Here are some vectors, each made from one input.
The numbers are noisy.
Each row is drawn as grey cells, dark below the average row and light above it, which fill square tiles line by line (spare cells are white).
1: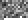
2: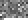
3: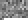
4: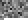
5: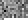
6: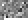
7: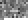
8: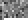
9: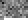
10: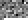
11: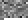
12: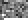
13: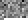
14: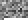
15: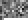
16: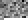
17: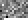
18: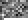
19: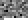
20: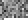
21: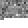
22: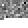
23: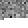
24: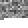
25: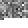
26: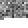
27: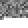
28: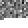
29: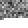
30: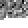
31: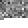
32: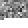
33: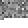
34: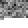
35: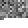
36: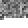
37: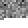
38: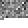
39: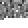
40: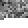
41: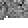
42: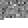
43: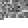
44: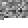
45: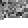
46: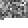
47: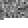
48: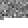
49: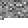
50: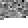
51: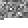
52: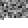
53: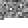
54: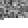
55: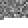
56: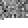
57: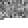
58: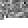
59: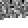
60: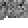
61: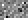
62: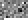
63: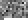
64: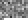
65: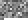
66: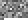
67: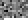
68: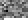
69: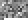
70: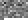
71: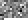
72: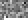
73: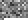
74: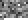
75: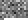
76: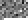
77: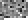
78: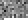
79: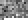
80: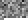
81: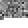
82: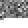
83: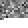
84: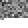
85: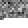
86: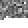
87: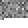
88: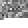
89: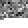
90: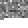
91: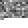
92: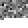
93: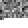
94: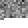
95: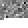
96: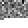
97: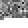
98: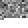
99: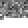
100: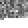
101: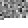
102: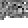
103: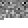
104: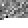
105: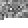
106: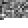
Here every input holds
a point on an 8-point line and a node of an 11-node tree, together with either a fixed value, or a node of a 9-node tree.
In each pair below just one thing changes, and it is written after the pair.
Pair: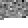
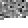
the place on the 8-point line
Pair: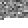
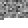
the place on the 8-point line
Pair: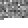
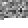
the place on the 8-point line
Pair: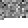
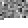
the place on the 8-point line
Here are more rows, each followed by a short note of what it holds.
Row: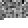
a point on an 8-point line, a node of a 9-node tree and a node of an 11-node tree
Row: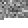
a point on an 8-point line and a node of an 11-node tree
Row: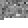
a point on an 8-point line and a node of an 11-node tree
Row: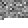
a point on an 8-point line and a node of an 11-node tree
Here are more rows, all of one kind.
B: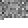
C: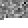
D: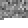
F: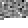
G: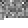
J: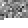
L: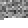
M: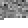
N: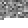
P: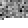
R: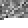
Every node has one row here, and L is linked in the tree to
D.
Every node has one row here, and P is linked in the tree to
B.
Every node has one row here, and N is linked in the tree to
J.
